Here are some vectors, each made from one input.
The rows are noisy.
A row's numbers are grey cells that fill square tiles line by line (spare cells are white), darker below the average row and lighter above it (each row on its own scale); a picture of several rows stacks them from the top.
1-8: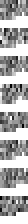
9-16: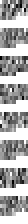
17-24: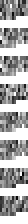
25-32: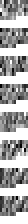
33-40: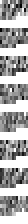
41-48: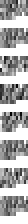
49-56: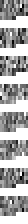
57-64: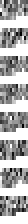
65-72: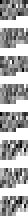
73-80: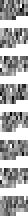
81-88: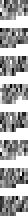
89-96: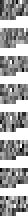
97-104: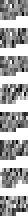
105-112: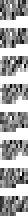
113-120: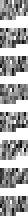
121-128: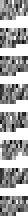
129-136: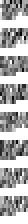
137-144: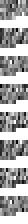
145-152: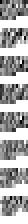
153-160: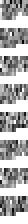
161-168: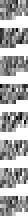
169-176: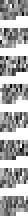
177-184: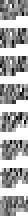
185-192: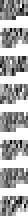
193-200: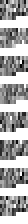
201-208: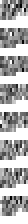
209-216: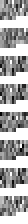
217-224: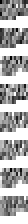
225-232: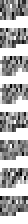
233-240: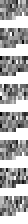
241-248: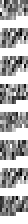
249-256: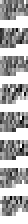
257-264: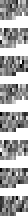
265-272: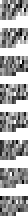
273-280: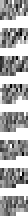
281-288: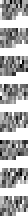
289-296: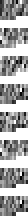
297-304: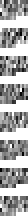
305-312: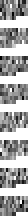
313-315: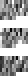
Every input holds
a point on a 6-point circle and a true/false value.
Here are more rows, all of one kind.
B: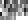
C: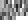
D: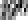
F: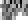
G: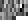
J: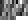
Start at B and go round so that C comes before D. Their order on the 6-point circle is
B, C, D, F, G, J.
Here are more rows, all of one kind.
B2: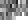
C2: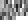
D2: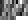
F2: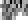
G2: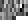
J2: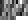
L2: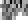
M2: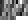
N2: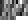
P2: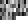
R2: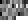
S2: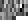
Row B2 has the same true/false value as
C2, F2 and L2.
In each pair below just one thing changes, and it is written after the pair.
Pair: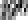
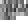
the place on the 6-point circle
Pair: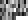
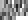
the true/false value
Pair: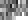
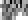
the place on the 6-point circle
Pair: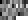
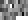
the place on the 6-point circle
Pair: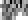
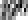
the place on the 6-point circle
